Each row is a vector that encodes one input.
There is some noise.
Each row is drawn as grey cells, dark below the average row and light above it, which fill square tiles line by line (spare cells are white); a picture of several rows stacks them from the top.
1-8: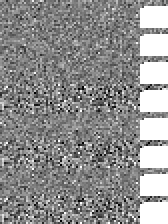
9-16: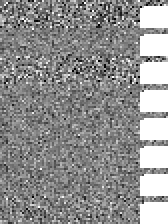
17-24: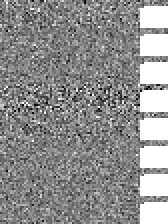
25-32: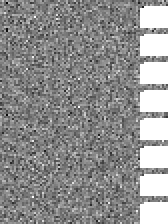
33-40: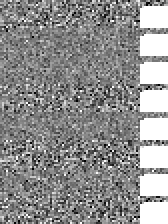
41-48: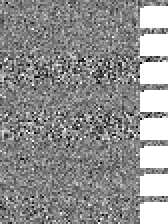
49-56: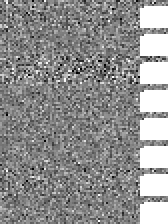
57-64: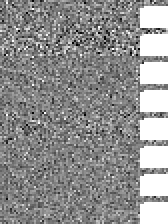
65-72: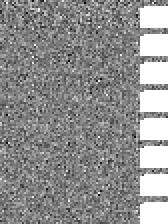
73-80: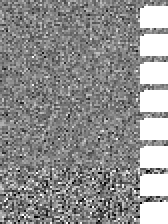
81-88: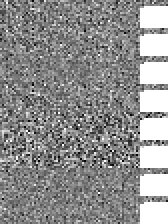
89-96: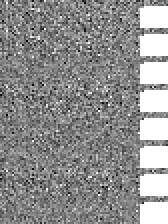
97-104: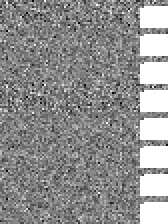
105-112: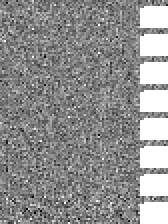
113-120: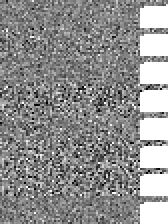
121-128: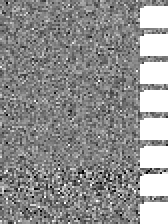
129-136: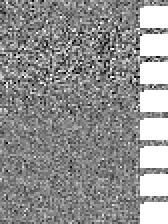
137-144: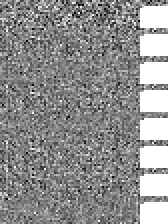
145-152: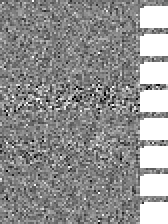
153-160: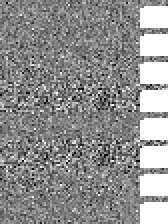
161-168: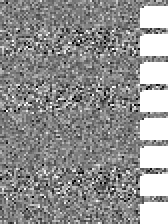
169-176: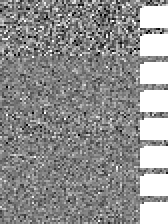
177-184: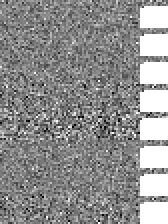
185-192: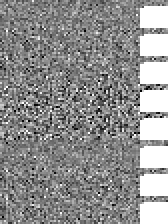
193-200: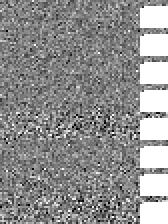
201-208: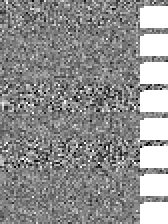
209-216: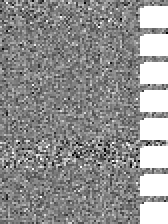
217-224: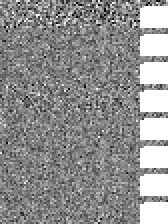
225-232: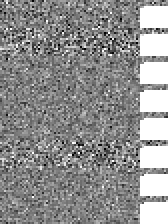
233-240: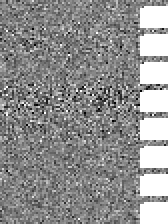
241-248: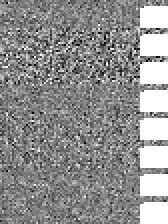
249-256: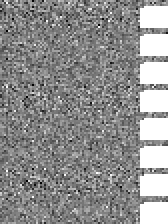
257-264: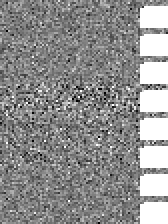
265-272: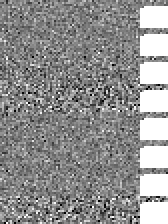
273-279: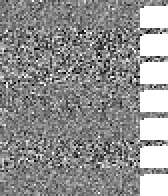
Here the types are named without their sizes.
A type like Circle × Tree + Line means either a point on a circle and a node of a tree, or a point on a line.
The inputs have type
Bool × Circle + List((Circle + Unit) × Line).
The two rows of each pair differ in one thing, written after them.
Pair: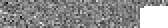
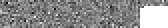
the place on the line in item 2 of the list
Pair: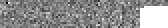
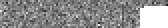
the place on the line in item 2 of the list
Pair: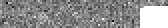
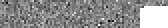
the place on the line in item 1 of the list
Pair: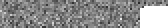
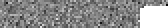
the place on the circle in item 2 of the list
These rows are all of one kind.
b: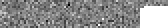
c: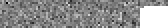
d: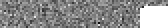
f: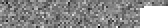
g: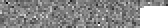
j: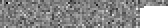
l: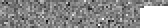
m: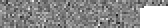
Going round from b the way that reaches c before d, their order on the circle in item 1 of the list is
b, m, j, c, d, f, g, l.
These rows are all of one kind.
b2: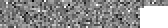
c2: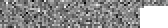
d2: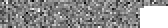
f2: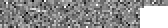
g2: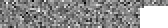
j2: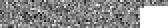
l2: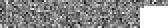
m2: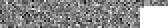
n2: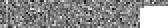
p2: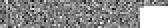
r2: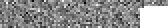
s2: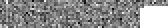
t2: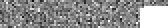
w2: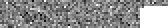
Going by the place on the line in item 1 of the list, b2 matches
f2, j2 and w2.
